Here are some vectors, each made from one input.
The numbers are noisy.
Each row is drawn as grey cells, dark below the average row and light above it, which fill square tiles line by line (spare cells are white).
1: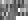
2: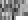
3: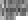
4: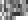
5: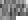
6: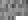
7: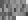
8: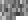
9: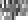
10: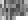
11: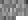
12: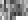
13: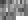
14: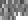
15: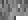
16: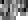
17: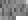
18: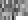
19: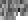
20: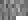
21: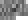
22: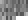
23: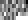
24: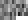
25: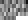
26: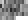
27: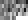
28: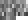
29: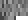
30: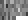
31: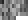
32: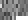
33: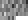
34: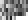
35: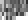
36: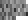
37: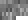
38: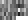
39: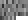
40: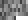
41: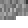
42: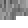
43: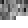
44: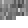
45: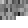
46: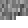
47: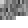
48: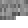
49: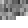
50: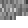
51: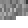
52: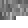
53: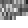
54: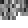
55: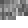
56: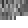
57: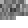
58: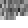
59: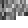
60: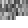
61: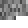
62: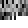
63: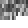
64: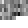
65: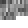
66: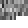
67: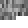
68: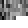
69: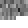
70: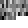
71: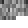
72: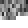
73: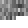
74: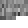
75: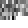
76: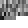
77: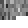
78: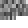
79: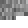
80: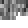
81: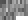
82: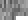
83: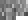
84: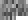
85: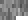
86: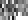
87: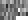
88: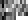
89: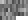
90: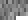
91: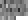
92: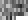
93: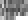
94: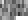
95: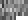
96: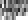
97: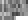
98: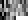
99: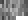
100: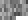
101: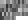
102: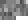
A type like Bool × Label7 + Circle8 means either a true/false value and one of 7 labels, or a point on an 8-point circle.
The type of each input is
Bool × (Line5 + Line6).
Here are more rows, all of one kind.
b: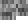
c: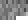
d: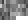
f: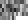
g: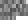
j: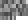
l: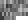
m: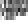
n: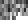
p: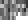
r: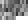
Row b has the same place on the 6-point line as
d, m and p.
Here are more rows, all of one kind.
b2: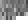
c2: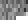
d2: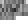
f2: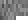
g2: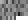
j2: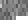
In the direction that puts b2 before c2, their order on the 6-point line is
j2, d2, b2, f2, g2, c2.
